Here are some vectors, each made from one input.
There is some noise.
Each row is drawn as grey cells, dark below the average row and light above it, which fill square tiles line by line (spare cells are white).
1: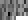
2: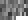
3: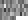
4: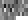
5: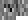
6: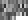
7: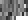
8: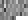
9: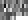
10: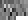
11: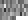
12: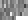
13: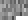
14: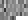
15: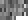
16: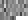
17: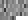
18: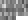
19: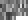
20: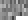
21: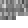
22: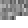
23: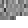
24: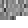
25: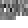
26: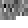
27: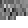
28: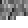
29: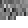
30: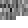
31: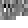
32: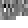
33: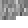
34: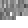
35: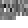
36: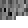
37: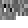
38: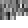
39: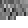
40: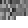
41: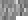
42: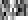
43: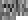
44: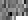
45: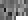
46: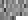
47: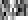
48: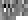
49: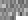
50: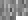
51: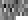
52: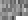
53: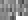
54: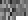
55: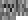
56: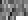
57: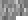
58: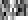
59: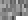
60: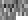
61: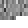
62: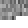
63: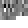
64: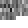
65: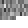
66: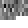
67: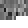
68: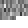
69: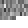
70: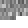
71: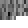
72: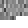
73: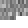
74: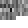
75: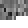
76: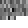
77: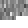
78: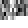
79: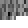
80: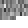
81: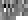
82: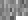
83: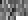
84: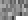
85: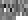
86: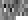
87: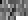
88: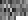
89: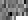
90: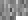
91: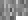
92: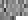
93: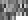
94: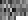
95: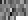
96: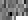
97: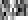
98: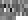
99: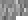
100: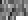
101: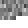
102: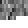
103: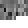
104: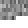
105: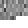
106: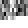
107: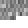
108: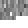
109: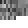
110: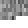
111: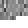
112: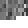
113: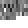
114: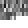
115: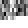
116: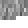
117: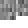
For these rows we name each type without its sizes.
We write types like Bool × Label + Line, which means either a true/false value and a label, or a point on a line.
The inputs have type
Label × Label + Unit.
